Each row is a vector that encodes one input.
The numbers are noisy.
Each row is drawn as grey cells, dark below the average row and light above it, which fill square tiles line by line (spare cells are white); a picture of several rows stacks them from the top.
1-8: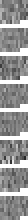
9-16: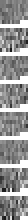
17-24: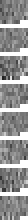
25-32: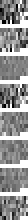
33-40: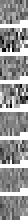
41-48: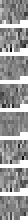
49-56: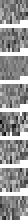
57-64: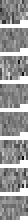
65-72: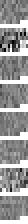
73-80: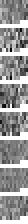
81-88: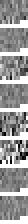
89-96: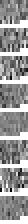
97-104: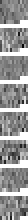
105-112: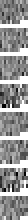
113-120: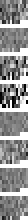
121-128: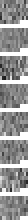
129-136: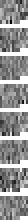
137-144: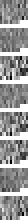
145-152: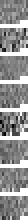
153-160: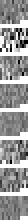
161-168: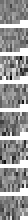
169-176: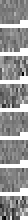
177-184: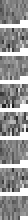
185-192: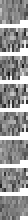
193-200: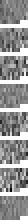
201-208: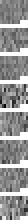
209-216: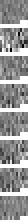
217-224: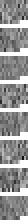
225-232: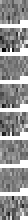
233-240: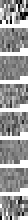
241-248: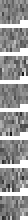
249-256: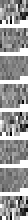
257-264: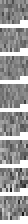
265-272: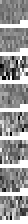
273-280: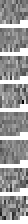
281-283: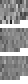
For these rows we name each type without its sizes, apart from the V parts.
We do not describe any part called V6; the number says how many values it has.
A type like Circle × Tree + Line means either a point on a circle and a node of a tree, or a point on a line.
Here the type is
List(Bool × V6) + List(Line) × Tree.
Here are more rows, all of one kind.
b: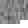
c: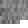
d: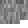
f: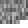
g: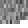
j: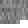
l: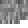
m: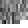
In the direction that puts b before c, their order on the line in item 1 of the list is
m, j, l, d, b, c, g, f.
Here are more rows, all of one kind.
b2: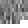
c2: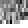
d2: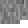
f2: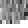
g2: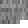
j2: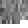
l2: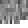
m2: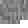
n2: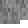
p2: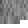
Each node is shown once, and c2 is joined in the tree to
d2 and j2.
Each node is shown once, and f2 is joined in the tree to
b2.
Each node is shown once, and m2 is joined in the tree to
b2 and d2.
